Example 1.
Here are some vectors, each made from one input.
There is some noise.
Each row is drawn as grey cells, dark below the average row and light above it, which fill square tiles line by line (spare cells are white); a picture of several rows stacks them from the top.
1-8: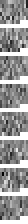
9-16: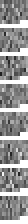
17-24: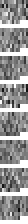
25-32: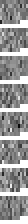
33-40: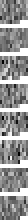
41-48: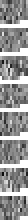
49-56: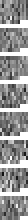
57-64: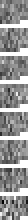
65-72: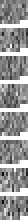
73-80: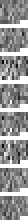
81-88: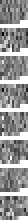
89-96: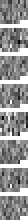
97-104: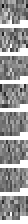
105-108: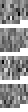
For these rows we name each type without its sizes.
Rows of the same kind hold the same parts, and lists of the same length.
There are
2 kinds of row.
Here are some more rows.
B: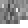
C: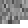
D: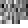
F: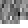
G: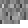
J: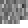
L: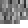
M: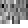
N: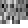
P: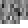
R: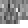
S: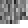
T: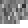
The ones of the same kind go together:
B, C, G, J, L, R, S, T
D, F, M, N, P

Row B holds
a label.
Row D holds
a point on a line and a true/false value.
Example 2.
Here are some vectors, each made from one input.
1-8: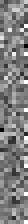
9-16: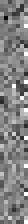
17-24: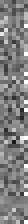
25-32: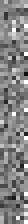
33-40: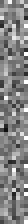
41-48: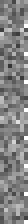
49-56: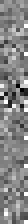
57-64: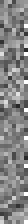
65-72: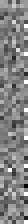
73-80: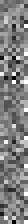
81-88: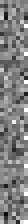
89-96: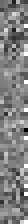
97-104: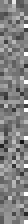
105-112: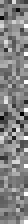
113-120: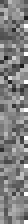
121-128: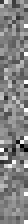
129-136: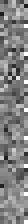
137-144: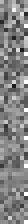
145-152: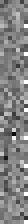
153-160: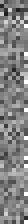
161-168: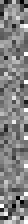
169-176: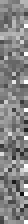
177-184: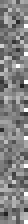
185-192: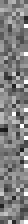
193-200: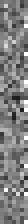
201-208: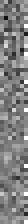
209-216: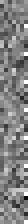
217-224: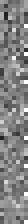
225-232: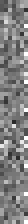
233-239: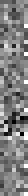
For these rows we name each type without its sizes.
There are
2 kinds of row.
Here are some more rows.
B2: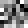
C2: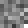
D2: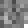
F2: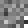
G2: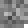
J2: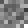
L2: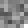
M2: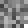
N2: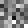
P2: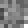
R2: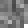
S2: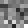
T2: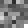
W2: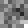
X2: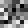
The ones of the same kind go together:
B2, X2
C2, D2, F2, G2, J2, L2, M2, N2, P2, R2, S2, T2, W2

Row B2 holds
a fixed value.
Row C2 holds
a label, a point on each of two lines and a true/false value.
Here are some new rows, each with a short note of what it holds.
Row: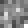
a label, a point on each of two lines and a true/false value
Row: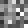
a label, a point on each of two lines and a true/false value
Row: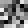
a fixed value
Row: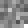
a label, a point on each of two lines and a true/false value
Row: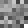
a label, a point on each of two lines and a true/false value
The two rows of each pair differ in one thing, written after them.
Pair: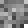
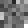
the label
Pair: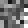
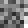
the place on one of the two lines
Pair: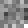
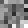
the label
